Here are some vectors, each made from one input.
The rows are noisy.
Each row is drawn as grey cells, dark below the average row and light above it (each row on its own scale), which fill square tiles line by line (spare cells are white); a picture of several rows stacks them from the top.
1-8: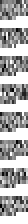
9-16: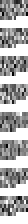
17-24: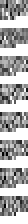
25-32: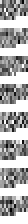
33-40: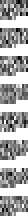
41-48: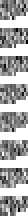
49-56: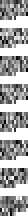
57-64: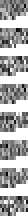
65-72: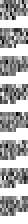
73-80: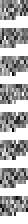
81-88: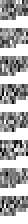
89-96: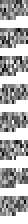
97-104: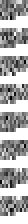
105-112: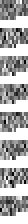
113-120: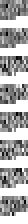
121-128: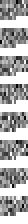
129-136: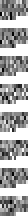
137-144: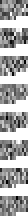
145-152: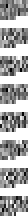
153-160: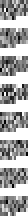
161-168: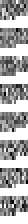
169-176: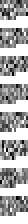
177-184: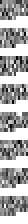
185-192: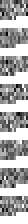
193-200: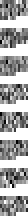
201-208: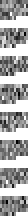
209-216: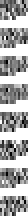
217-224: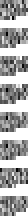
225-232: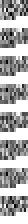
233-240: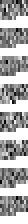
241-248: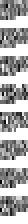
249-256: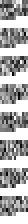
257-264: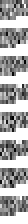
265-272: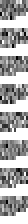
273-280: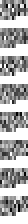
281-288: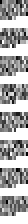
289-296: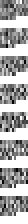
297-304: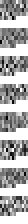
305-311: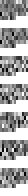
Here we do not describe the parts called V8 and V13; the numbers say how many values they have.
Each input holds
either a point on a 5-point line and a value of V8, or a true/false value and a value of V13.
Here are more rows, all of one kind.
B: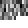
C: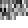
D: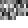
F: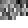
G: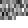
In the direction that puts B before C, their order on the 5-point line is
B, F, G, D, C.
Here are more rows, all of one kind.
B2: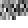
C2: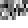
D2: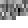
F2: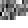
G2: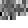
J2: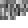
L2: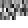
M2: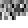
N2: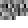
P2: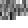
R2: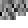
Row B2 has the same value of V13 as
C2 and D2.
